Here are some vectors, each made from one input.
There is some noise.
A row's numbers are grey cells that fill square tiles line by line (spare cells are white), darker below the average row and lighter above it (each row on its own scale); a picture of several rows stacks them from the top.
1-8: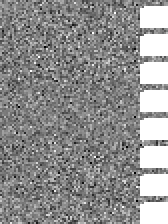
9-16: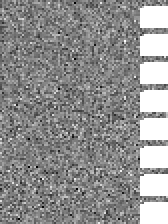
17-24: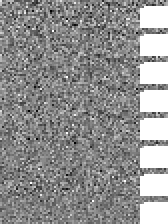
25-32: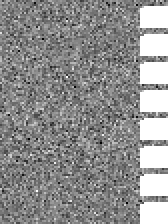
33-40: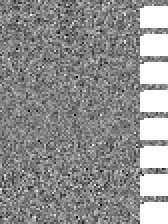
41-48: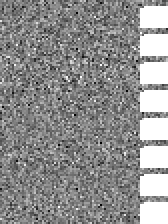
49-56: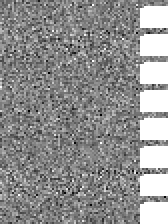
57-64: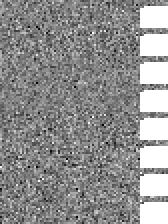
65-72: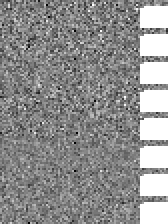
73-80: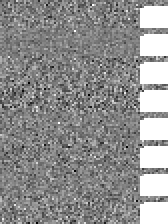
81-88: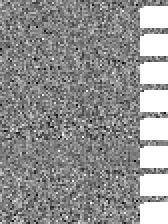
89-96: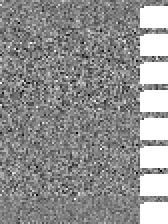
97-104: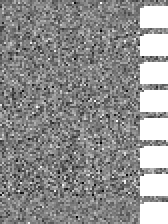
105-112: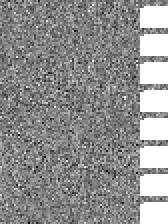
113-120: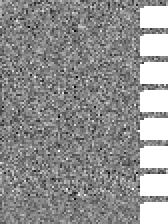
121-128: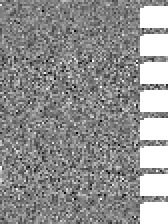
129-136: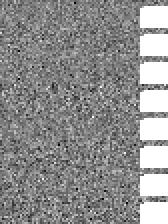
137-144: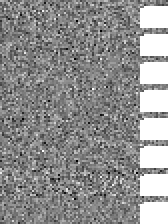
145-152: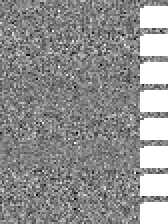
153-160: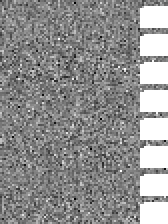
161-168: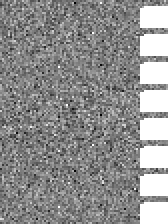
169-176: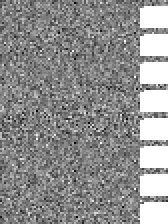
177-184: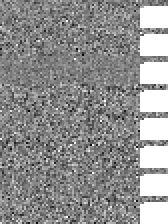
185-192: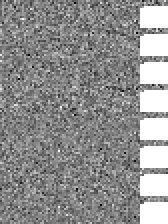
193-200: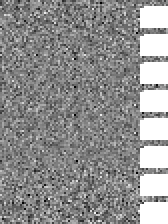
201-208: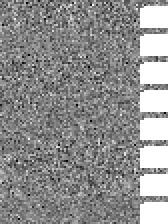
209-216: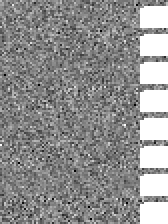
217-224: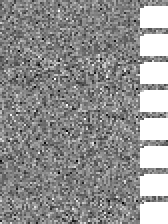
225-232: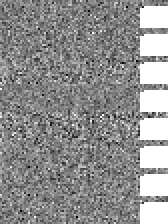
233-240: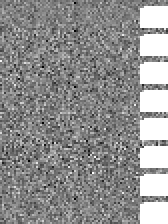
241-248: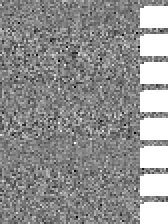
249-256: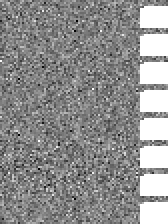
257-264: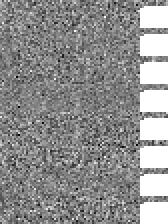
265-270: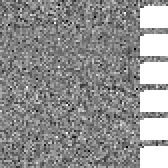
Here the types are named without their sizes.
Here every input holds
a point on a circle, three labels and a true/false value.
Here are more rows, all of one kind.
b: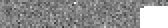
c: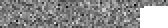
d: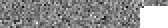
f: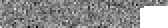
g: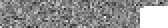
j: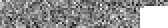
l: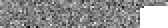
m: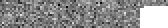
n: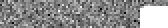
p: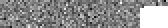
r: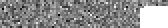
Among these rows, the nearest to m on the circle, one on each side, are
d and f.
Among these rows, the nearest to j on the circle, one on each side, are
c and g.
